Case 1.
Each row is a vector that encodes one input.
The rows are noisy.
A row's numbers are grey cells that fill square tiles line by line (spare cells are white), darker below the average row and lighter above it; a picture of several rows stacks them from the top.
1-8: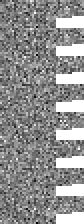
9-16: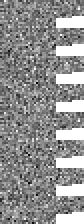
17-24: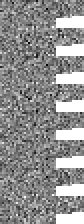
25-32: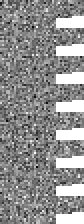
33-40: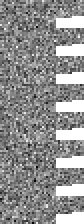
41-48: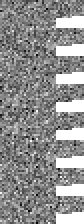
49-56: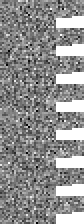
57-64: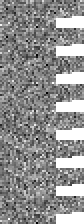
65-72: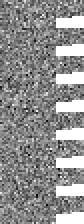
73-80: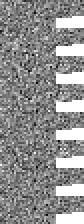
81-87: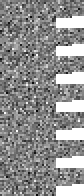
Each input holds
either a point on a 6-point line, or a point on a 7-point line.
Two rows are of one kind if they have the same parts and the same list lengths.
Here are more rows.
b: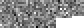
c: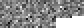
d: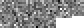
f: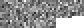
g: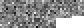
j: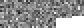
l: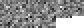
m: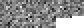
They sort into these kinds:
b, d, g
c, f, j, l, m

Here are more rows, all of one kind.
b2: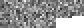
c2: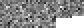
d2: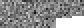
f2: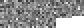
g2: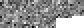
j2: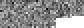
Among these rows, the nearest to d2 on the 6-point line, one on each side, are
c2 and j2.
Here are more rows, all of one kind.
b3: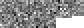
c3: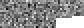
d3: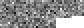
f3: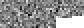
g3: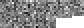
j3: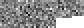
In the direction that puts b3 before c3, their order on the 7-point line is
j3, f3, b3, d3, g3, c3.
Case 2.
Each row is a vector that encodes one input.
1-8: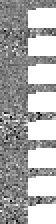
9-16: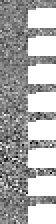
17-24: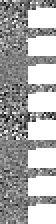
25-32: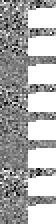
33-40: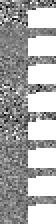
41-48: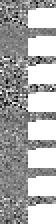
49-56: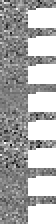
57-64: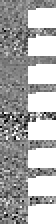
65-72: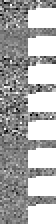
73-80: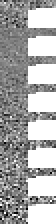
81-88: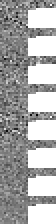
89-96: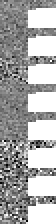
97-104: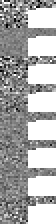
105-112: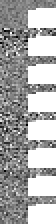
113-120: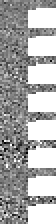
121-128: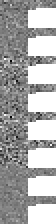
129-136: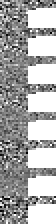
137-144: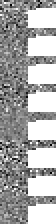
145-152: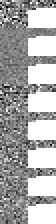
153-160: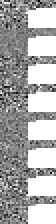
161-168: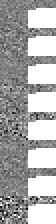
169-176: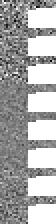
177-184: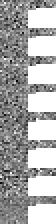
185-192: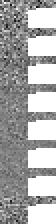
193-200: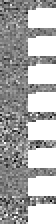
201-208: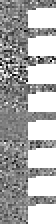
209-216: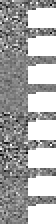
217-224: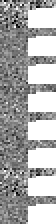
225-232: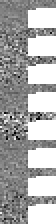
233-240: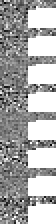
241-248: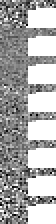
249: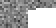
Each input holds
a list of up to two points on a 12-point line.
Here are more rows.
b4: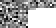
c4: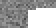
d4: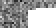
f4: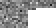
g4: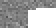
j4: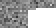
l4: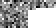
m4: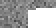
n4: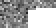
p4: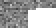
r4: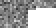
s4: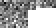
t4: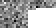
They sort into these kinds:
b4, f4, g4, j4, m4, p4, s4, t4
c4, n4, r4
d4, l4

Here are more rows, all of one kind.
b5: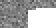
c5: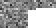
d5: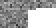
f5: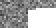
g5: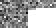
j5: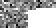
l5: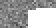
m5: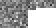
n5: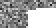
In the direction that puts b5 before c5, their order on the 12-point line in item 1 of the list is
g5, d5, f5, m5, b5, c5, j5, l5, n5.
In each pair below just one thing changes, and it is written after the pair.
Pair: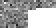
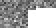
the place on the 12-point line in item 1 of the list
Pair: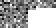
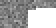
the place on the 12-point line in item 1 of the list
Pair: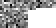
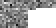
the place on the 12-point line in item 2 of the list
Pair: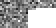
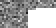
the place on the 12-point line in item 1 of the list
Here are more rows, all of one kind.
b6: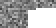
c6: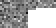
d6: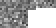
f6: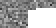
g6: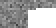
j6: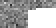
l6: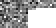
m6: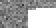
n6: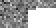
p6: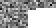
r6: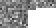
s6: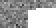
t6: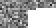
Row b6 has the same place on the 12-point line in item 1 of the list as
d6, r6 and s6.
